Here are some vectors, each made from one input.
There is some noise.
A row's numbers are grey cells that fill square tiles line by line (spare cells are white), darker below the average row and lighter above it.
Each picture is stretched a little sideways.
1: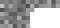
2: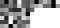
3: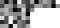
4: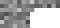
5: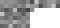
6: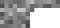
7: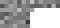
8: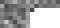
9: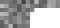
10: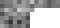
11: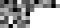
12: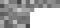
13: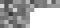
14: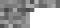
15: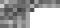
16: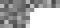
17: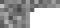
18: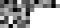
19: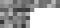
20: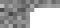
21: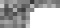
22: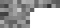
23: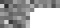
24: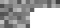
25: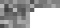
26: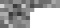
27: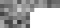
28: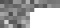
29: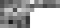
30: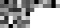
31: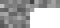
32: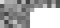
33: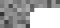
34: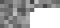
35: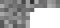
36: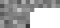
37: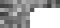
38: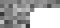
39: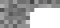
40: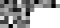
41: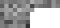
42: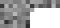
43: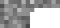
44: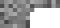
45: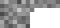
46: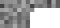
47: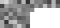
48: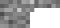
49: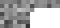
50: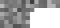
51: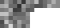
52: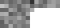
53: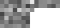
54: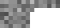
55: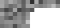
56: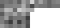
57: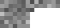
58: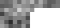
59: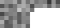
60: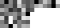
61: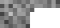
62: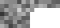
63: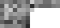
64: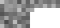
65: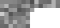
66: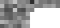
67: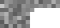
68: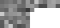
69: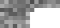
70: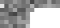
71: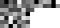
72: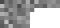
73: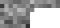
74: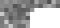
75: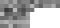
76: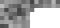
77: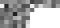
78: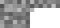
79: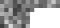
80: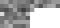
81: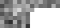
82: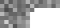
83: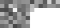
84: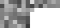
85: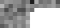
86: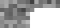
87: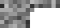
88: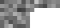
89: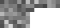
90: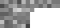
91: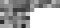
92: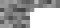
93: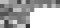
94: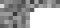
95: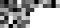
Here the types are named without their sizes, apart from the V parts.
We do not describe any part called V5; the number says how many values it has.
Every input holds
a list of items, each a point on a line and a value of V5.
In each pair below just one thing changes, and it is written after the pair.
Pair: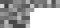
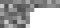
the place on the line in item 1 of the list
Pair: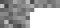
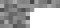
the place on the line in item 1 of the list
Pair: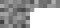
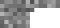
the value of V5 in item 1 of the list
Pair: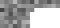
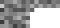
the place on the line in item 1 of the list
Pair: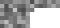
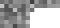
the place on the line in item 1 of the list
